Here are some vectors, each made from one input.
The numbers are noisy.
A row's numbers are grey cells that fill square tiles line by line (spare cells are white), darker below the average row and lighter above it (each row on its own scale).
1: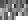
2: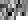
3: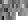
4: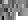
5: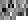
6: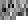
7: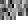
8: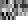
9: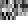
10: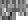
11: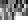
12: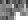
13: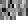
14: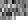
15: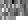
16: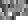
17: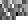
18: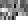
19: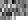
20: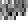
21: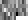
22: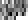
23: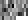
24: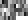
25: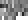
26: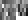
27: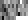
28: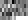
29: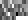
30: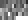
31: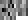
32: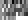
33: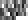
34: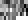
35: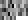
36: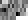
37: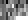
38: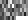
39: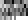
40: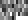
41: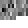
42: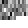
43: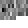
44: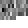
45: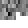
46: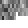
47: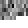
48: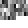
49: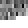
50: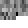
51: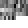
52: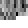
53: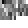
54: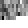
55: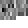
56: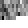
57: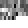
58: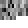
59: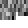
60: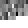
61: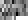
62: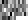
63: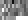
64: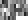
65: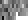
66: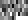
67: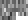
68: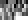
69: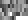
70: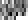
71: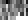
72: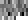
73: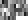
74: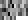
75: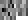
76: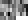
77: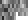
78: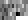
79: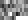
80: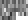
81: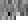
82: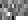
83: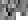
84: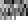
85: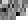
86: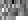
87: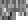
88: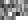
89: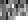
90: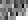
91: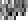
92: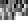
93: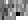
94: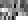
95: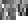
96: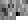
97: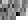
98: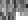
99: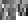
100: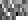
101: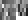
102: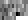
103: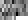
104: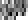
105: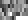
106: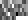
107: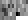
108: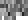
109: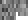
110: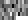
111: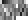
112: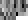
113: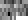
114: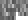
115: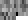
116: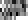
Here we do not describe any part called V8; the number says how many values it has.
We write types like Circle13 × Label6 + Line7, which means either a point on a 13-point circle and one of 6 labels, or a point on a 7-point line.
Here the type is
(Label6 + Line7) × V8.
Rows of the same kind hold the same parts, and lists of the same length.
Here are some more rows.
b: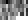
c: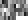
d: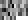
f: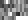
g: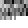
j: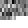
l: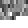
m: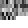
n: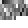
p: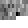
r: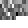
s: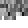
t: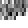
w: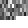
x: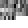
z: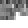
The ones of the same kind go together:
b, c, g, j, m, n, r, s, t, w, x, z
d, f, l, p

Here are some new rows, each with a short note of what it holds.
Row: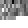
one of 6 labels and a value of V8
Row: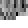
one of 6 labels and a value of V8
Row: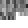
one of 6 labels and a value of V8
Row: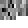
a point on a 7-point line and a value of V8
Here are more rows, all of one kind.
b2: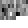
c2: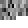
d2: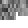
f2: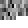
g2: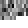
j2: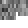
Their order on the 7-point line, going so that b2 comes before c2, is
b2, j2, d2, c2, f2, g2.
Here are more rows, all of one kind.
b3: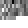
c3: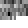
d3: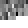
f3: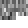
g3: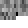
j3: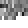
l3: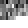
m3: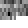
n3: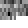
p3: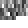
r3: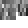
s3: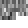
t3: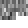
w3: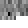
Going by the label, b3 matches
c3, m3 and n3.
